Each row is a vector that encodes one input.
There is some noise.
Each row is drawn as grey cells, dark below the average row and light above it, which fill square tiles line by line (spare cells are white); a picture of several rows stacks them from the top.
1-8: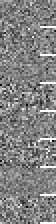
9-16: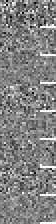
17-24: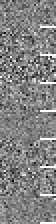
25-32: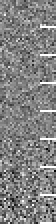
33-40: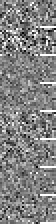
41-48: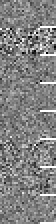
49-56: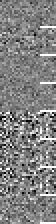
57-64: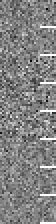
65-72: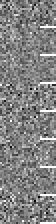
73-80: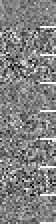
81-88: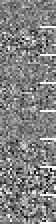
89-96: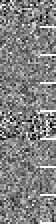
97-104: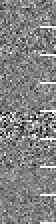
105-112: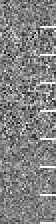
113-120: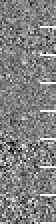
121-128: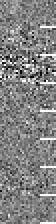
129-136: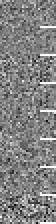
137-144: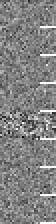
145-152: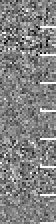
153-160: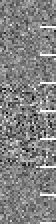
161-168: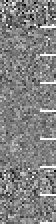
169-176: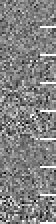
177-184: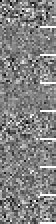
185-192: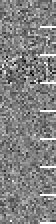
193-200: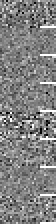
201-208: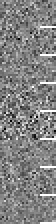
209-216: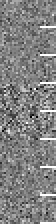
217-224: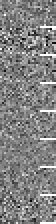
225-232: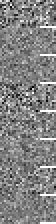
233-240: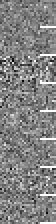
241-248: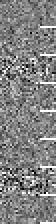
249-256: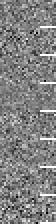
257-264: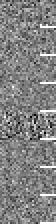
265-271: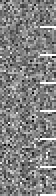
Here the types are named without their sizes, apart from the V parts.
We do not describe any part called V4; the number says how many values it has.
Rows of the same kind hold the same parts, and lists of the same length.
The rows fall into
3 kinds.
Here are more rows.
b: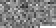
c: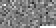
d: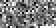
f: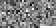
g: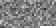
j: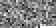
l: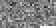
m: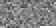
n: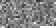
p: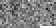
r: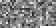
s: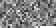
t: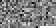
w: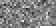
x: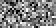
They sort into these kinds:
b, c, f, j, l, m, n, t, x
d
g, p, r, s, w

